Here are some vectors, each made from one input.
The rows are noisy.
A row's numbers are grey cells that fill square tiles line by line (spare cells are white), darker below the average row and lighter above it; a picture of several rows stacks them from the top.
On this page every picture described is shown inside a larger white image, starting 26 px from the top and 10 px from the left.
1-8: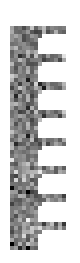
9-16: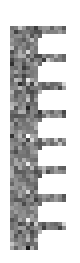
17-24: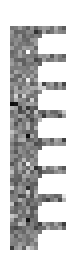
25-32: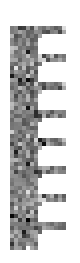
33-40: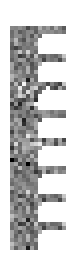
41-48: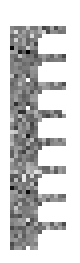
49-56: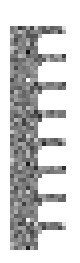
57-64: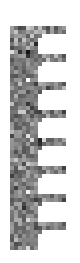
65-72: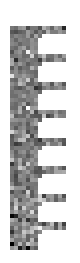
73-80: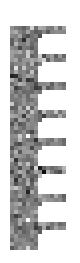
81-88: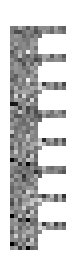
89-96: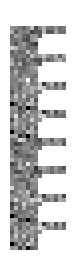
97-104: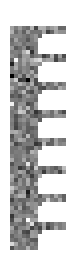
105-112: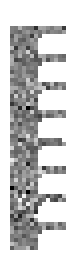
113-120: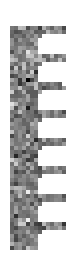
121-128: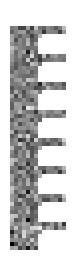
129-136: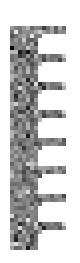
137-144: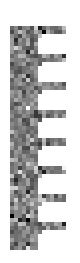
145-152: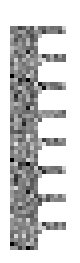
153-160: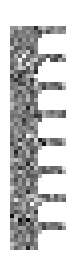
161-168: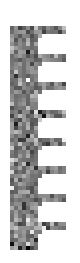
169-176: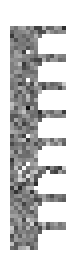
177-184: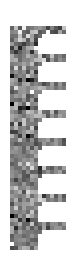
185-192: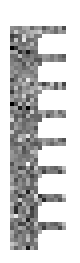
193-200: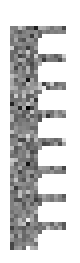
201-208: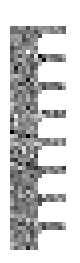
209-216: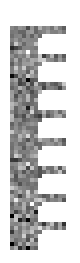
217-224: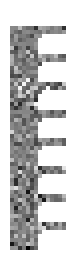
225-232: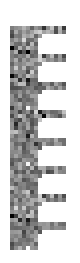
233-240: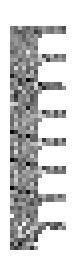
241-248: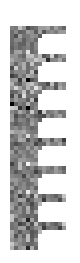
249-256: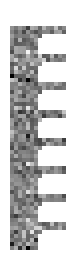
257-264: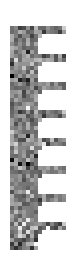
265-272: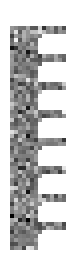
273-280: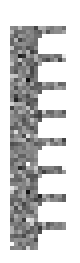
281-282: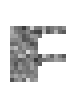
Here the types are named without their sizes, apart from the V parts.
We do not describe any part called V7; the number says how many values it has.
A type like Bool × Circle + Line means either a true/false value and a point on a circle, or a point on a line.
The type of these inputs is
List(Bool × V7).
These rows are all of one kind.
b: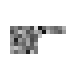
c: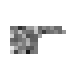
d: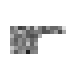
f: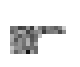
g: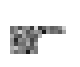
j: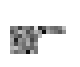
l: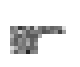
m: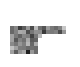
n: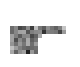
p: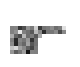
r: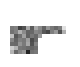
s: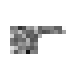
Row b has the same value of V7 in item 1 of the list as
f, j, m and n.
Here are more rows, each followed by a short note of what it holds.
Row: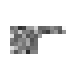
a list of one item
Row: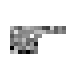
a list of two items
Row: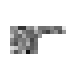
a list of one item
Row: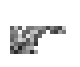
the empty list
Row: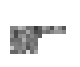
a list of three items
